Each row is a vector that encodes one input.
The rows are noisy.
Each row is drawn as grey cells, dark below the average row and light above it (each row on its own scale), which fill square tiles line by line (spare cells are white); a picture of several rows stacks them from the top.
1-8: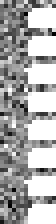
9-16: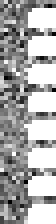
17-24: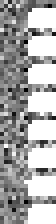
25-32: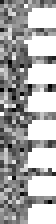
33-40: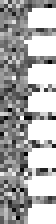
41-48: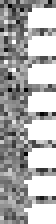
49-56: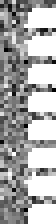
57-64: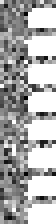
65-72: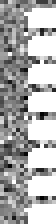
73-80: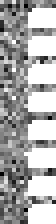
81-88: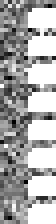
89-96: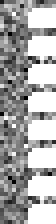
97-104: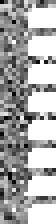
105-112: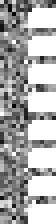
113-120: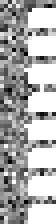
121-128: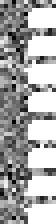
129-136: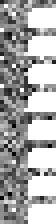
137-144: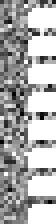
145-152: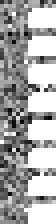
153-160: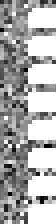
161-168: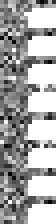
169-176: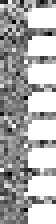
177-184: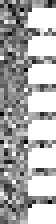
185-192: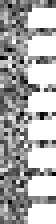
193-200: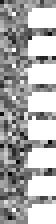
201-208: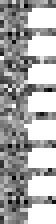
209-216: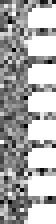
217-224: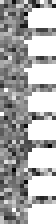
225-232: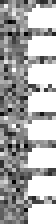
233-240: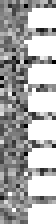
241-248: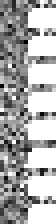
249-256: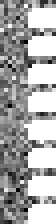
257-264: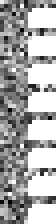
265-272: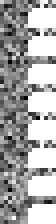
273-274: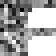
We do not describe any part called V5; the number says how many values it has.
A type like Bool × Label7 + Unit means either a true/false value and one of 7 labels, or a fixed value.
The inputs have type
Bool × V5 + Line7.
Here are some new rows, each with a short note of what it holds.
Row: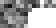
a point on a 7-point line
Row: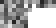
a true/false value and a value of V5
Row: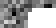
a point on a 7-point line
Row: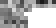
a true/false value and a value of V5
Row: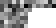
a point on a 7-point line
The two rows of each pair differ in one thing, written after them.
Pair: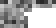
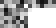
the value of V5
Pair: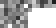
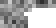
the value of V5
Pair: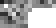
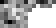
the value of V5
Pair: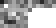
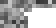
the true/false value
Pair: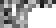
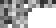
the value of V5
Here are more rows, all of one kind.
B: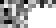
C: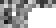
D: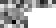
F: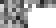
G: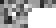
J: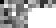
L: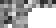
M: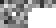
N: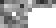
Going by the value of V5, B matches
C, J and M.
